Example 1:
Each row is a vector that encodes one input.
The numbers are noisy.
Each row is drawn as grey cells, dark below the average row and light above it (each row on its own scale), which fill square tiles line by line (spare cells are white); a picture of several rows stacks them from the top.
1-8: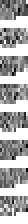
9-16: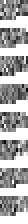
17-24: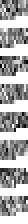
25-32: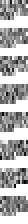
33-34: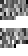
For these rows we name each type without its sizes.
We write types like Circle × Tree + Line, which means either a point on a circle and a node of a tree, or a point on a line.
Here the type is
Line.
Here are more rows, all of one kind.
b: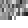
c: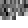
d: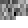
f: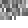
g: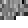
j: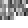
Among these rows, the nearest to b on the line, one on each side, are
f and j.
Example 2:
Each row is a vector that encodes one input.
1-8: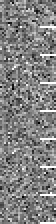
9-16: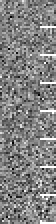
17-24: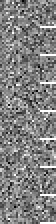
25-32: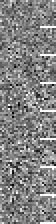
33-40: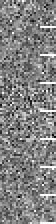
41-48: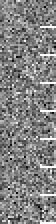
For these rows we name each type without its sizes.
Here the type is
Tree.
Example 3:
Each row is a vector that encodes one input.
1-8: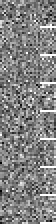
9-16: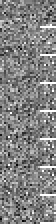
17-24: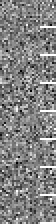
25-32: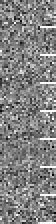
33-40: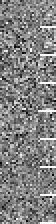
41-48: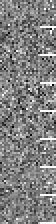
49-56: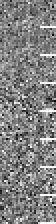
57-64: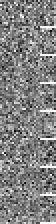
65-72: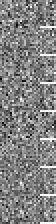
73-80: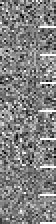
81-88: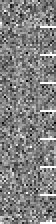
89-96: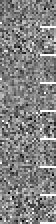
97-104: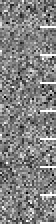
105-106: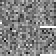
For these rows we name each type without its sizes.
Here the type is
Bool × Bool × Bool × Bool.
